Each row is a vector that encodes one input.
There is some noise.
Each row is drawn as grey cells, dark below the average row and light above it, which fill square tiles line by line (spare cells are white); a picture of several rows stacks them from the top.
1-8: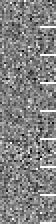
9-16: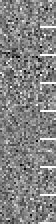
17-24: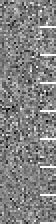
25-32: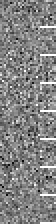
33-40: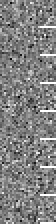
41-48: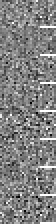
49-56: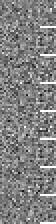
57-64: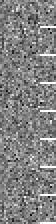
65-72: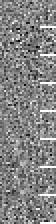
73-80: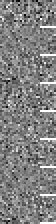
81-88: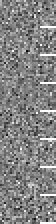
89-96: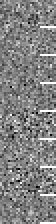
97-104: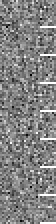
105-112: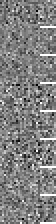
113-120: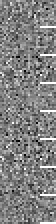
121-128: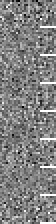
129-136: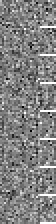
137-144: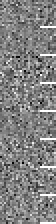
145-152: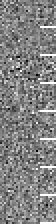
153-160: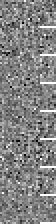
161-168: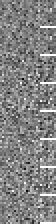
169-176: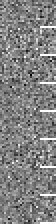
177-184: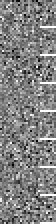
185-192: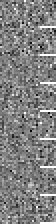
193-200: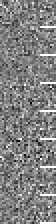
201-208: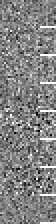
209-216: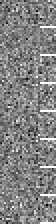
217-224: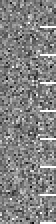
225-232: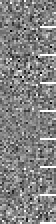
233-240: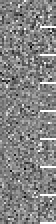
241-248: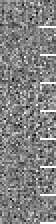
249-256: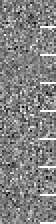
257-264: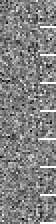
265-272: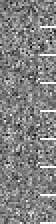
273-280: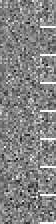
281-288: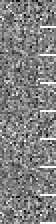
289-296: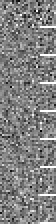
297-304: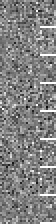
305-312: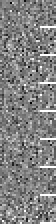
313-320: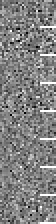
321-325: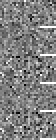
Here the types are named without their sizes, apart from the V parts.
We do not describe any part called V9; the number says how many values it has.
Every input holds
a node of a tree, together with a list of items, each either a point on a line, or a value of V9.
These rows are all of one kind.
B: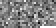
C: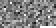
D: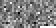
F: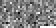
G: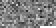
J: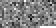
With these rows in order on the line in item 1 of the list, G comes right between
C and J.
